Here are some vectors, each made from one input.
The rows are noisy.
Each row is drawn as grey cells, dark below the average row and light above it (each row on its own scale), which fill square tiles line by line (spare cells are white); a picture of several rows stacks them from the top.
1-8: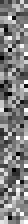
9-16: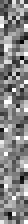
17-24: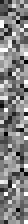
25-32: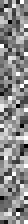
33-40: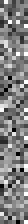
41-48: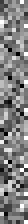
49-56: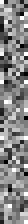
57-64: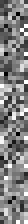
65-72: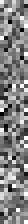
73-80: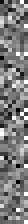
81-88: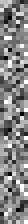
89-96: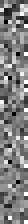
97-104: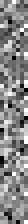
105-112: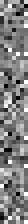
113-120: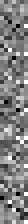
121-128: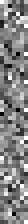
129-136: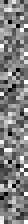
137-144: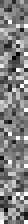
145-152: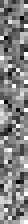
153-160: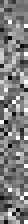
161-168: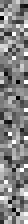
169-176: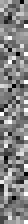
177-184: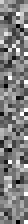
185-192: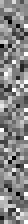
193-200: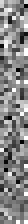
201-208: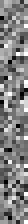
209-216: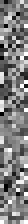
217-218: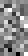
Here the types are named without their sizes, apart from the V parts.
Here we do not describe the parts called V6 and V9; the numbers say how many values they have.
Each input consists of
either a fixed value, or a label and a value of V6, or a true/false value and a value of V9.
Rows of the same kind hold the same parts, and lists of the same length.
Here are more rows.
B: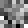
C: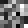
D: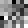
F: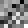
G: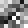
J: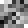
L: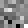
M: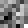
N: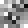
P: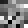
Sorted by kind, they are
B, C, L, P
D, F, G, J, M
N

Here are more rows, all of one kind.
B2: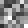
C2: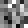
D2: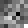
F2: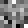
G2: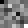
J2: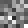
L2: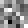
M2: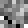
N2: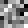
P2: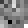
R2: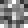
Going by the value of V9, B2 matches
C2 and M2.
